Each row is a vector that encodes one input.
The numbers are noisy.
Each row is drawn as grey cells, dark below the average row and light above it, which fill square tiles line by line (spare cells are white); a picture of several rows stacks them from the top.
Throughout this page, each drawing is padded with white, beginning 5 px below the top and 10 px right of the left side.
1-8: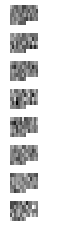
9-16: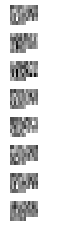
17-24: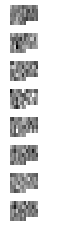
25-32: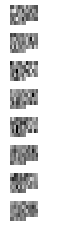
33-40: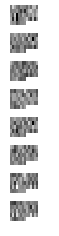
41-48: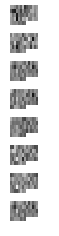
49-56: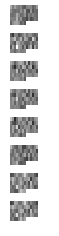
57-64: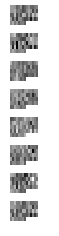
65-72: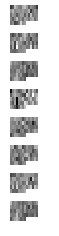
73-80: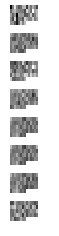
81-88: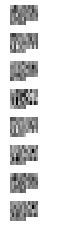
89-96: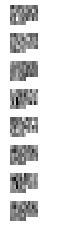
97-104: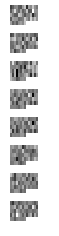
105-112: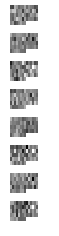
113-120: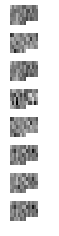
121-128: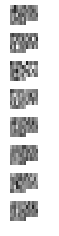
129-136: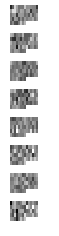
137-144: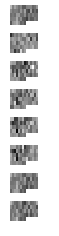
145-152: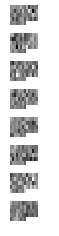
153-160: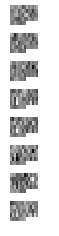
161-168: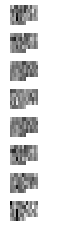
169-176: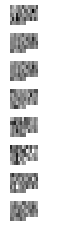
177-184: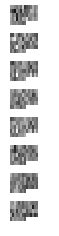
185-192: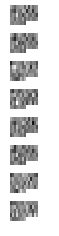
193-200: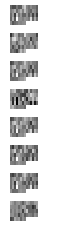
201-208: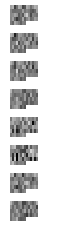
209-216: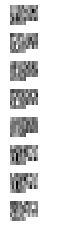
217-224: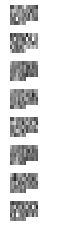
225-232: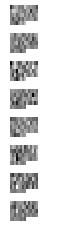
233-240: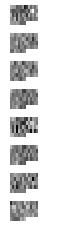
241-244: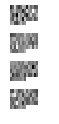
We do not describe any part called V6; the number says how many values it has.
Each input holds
a point on an 11-point line and three true/false values, together with a list of up to two values of V6.
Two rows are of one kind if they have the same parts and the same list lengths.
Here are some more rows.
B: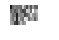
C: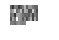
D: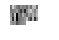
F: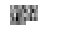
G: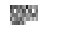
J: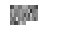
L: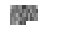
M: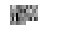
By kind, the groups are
B, J
C, L
D, F, G, M

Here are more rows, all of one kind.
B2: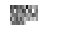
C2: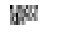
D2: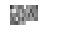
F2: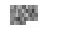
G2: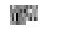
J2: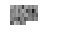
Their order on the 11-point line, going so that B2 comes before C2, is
B2, F2, G2, C2, J2, D2.
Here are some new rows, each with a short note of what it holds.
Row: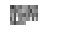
a point on an 11-point line and three true/false values, together with a list of two items
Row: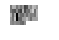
a point on an 11-point line and three true/false values, together with a list of one item
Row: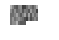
a point on an 11-point line and three true/false values, together with the empty list
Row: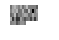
a point on an 11-point line and three true/false values, together with a list of one item
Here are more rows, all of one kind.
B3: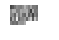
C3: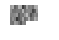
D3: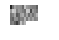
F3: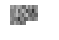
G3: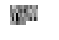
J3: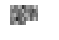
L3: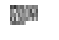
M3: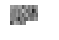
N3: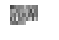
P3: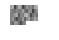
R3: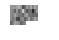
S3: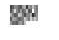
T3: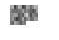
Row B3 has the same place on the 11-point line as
F3, G3 and R3.
